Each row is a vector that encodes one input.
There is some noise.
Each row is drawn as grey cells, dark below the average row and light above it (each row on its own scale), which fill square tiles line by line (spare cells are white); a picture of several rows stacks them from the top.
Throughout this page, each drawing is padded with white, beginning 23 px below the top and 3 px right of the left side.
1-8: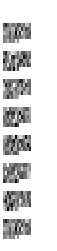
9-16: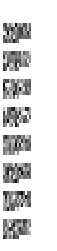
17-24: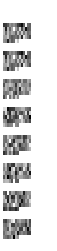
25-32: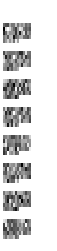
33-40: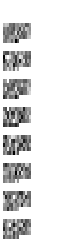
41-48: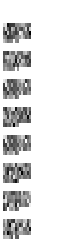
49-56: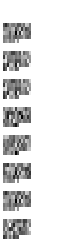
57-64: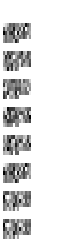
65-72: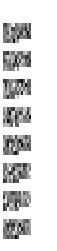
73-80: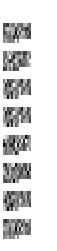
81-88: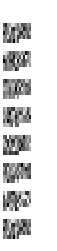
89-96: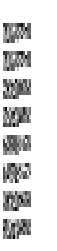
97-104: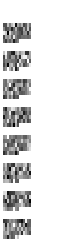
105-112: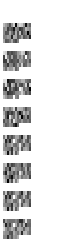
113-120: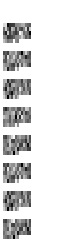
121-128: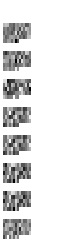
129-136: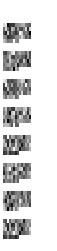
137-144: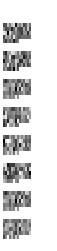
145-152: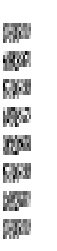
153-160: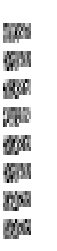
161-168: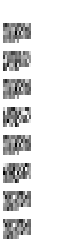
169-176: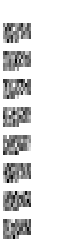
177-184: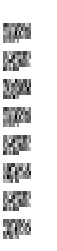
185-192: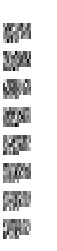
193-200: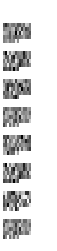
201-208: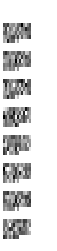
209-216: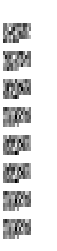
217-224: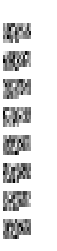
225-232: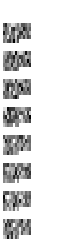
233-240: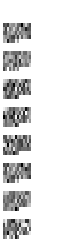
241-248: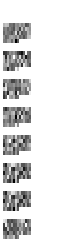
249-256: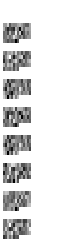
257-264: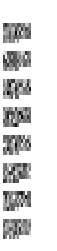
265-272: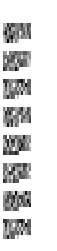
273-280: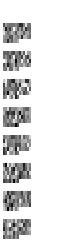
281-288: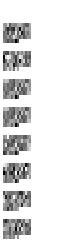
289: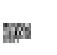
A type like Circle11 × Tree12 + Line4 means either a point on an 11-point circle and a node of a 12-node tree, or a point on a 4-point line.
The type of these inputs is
Line5 × Line6.
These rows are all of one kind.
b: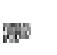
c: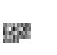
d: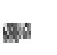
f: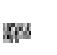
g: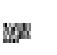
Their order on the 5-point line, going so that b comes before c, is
d, f, b, g, c.
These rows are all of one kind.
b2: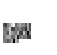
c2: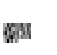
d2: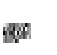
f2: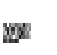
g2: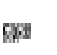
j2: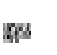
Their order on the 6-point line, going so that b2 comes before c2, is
b2, f2, d2, g2, j2, c2.
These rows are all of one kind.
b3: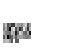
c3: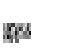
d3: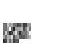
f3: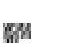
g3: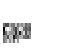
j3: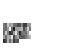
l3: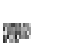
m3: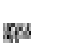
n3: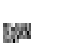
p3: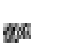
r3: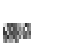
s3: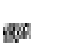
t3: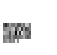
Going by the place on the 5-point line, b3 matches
c3, f3 and m3.
